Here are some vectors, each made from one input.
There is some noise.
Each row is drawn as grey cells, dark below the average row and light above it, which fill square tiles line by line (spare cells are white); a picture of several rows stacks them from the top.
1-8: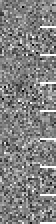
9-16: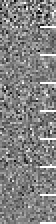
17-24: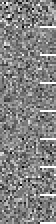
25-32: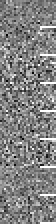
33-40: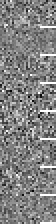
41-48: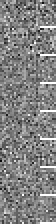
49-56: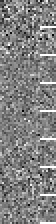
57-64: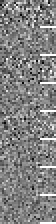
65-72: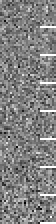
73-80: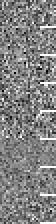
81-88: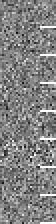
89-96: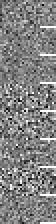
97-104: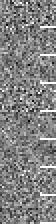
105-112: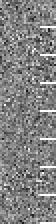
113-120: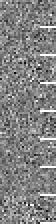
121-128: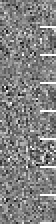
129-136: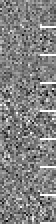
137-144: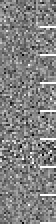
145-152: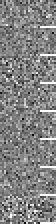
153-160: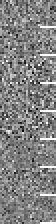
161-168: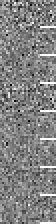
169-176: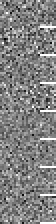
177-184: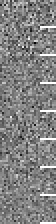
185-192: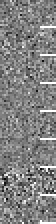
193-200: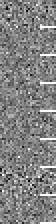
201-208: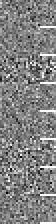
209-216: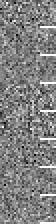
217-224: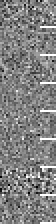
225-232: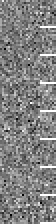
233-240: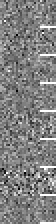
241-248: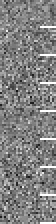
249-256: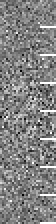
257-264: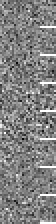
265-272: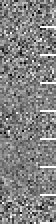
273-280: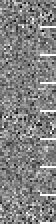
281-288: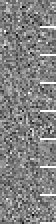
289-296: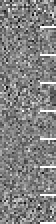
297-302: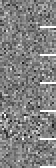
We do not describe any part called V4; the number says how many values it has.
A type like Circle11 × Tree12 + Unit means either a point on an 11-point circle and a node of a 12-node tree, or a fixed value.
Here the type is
Line5 × Line7 + Line11 × (Line12 + V4).
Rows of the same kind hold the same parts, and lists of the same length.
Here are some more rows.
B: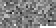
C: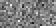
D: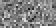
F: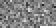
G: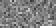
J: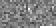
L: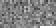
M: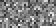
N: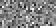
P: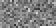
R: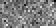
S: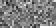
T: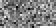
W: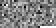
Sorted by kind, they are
B, D, S, T
C, F, G, J, L, P, R
M, N, W

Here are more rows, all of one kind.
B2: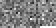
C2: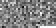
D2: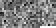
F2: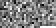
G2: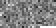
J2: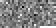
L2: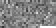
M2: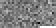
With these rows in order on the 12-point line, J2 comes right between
F2 and L2.
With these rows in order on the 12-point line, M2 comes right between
B2 and G2.
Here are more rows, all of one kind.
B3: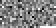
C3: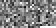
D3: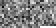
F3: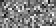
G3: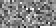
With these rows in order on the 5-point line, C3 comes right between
F3 and G3.
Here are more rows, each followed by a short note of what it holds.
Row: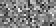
a point on a 5-point line and a point on a 7-point line
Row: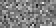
a point on an 11-point line and a point on a 12-point line
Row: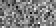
a point on an 11-point line and a value of V4
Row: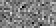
a point on an 11-point line and a point on a 12-point line
